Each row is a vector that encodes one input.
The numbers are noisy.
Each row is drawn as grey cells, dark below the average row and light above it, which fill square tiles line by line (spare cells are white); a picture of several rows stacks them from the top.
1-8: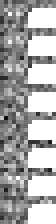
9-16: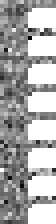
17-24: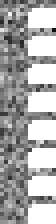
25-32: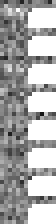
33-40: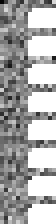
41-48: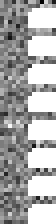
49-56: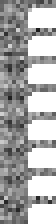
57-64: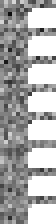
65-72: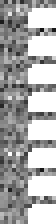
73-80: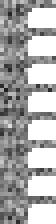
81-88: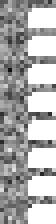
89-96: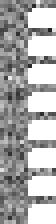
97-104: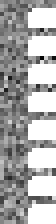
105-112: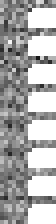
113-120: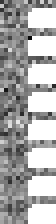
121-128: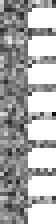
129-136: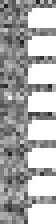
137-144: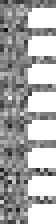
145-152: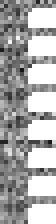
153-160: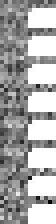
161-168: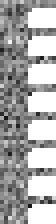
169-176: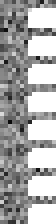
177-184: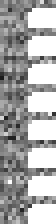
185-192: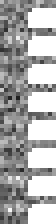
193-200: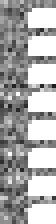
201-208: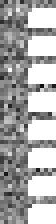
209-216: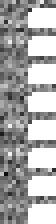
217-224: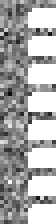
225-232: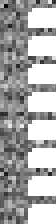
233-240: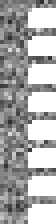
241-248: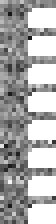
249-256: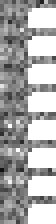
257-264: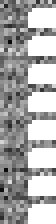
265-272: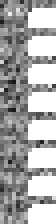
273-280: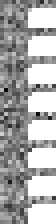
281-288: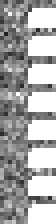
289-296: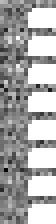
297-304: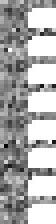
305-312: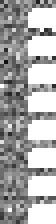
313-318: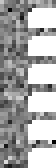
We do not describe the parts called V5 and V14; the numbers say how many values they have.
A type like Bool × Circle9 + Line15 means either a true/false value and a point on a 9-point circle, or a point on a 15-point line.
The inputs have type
Bool × (Tree16 + V14) + V5.
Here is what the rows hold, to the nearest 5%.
About 85% of them hold a true/false value, together with either a node of a 16-node tree, or a value of V14. The rest hold a value of V5.
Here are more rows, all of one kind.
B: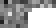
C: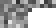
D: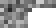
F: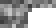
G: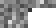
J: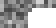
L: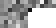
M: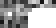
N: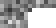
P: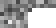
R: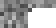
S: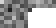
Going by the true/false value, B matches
F and M.
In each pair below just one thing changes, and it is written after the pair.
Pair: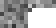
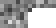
the value of V14
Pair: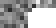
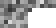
the value of V14
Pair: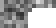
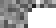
the value of V14
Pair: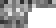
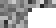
the true/false value
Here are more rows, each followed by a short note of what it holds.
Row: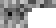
a node of a 16-node tree and a true/false value
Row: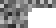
a value of V5
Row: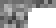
a node of a 16-node tree and a true/false value
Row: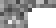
a true/false value and a value of V14
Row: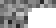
a node of a 16-node tree and a true/false value
